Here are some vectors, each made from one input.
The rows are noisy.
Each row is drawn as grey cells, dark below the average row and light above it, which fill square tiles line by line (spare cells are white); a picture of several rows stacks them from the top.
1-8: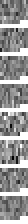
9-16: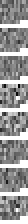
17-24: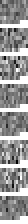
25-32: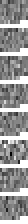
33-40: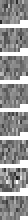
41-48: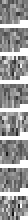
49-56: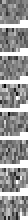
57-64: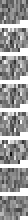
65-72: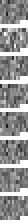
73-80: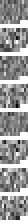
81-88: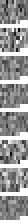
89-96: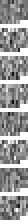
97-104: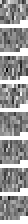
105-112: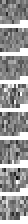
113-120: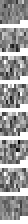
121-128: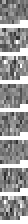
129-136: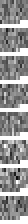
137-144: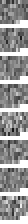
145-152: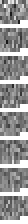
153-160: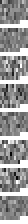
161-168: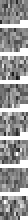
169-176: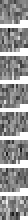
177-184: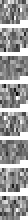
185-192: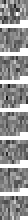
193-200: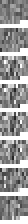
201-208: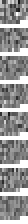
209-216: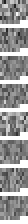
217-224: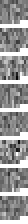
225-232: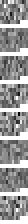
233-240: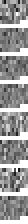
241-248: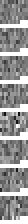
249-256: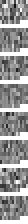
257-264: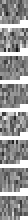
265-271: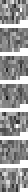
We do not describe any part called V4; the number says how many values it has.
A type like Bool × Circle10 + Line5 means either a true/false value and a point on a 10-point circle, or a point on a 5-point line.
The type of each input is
Line8 + Tree17 + V4.
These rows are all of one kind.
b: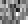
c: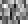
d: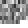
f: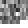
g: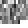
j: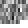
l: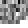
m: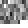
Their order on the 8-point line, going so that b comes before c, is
f, b, l, d, j, g, c, m.
